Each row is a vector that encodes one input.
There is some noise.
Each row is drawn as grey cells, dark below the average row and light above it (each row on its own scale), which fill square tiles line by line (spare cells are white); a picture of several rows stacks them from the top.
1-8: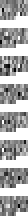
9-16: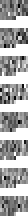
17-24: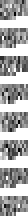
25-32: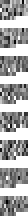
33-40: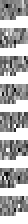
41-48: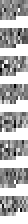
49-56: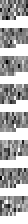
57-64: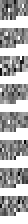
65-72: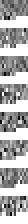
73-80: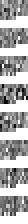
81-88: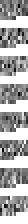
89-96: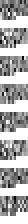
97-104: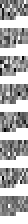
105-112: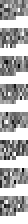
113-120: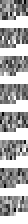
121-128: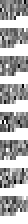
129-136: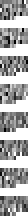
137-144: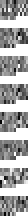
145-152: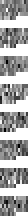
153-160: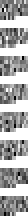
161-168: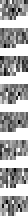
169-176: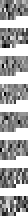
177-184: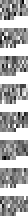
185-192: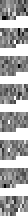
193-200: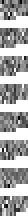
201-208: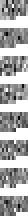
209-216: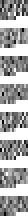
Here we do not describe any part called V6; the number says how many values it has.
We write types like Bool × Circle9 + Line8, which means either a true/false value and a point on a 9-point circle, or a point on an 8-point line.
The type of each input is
Bool × (Line5 + V6) + Line10 × Line10.
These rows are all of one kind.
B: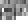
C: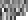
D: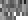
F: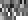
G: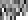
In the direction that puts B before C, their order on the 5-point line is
D, F, B, C, G.
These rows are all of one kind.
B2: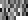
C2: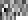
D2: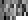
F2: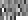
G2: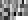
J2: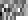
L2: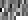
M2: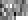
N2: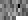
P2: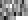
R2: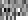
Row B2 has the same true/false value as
D2, L2 and N2.
